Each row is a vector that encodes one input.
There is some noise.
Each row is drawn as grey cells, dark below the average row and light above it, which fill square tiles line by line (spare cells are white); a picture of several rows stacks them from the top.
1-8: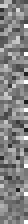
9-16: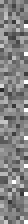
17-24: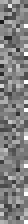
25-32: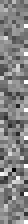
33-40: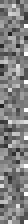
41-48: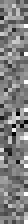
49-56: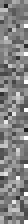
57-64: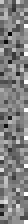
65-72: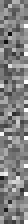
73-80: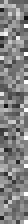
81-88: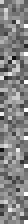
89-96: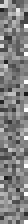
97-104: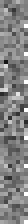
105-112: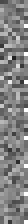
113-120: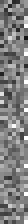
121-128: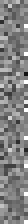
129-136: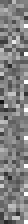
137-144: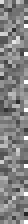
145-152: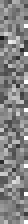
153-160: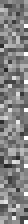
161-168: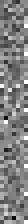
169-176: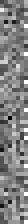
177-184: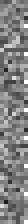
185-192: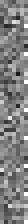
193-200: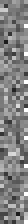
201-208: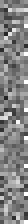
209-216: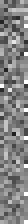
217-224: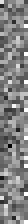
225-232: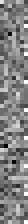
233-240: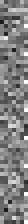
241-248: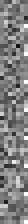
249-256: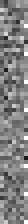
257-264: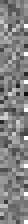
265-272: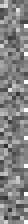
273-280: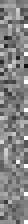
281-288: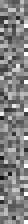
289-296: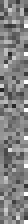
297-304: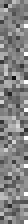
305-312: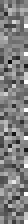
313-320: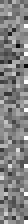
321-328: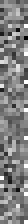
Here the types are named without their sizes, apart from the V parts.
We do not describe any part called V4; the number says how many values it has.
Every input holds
either a label and a value of V4, or three true/false values, or a list of points on a line.
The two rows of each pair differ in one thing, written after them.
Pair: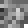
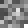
the value of V4
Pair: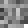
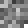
the value of V4
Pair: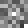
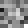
the value of V4
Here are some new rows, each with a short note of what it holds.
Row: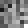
the empty list
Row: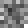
a list of two items
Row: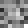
a label and a value of V4
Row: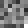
three true/false values
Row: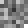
a list of one item
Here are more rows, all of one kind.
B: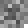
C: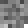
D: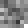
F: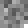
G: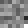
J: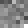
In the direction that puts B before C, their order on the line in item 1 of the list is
B, D, F, J, G, C.
